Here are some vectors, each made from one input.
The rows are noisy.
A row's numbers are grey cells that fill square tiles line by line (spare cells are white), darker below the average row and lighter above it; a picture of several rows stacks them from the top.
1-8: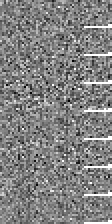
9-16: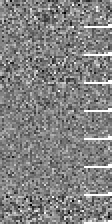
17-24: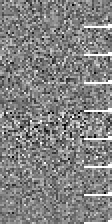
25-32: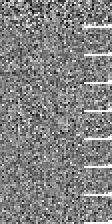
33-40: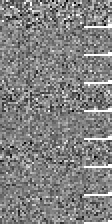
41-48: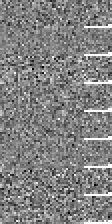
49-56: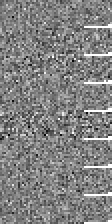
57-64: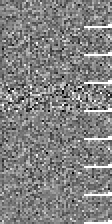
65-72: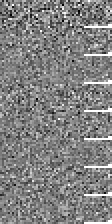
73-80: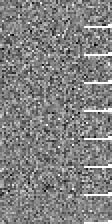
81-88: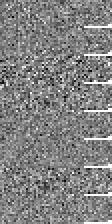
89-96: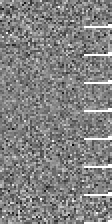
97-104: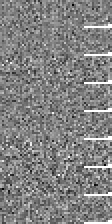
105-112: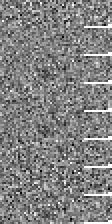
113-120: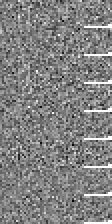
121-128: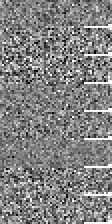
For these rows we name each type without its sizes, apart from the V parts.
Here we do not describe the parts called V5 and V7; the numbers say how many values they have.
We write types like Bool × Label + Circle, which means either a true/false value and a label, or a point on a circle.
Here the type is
Bool × V5 + Line + V7.
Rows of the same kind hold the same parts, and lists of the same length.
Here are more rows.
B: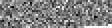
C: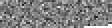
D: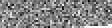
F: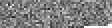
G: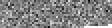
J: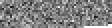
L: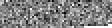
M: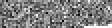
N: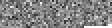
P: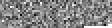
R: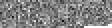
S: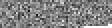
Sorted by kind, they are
B, C, J, L
D, G, S
F, M, N, P, R

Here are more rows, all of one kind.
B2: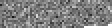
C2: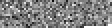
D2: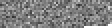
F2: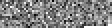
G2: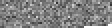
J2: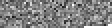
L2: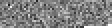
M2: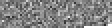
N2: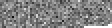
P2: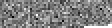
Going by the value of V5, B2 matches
D2, M2 and P2.
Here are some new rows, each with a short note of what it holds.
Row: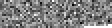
a value of V7
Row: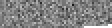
a value of V7
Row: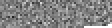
a true/false value and a value of V5
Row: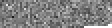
a true/false value and a value of V5
